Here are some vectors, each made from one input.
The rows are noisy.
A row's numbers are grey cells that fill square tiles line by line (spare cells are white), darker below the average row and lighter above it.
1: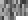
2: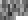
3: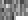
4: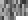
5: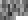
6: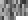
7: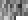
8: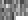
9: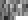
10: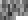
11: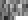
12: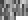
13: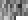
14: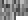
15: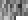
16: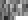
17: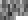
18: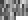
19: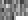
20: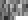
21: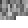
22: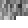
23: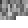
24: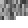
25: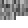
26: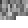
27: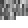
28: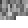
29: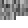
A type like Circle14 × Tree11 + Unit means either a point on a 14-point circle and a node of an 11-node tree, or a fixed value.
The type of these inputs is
Bool × Bool × Bool.
